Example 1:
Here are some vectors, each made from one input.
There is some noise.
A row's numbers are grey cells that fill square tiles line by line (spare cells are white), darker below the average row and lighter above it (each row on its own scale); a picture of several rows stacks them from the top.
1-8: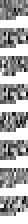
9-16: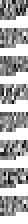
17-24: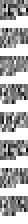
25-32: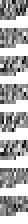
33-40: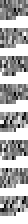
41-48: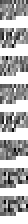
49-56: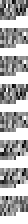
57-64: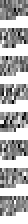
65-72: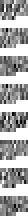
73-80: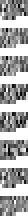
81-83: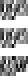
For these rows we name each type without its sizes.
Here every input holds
a label.
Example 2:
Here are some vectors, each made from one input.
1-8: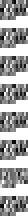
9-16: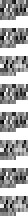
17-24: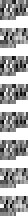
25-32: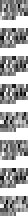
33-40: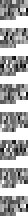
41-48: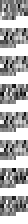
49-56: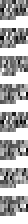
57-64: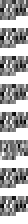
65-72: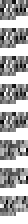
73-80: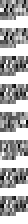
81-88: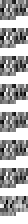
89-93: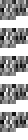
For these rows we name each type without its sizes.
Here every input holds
a label.
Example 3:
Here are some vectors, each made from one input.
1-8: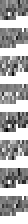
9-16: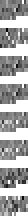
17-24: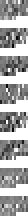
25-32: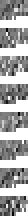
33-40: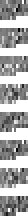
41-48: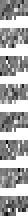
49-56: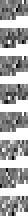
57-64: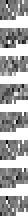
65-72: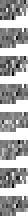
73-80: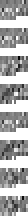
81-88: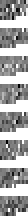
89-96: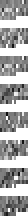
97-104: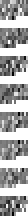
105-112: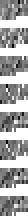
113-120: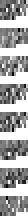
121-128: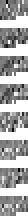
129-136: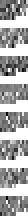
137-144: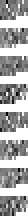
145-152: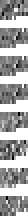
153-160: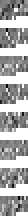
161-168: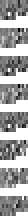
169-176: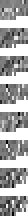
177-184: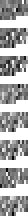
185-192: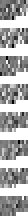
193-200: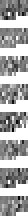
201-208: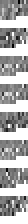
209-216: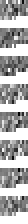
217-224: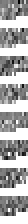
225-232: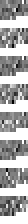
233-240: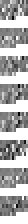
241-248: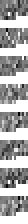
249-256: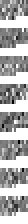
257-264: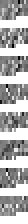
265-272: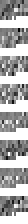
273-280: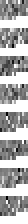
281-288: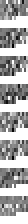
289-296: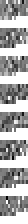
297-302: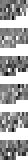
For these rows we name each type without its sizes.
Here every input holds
a label.
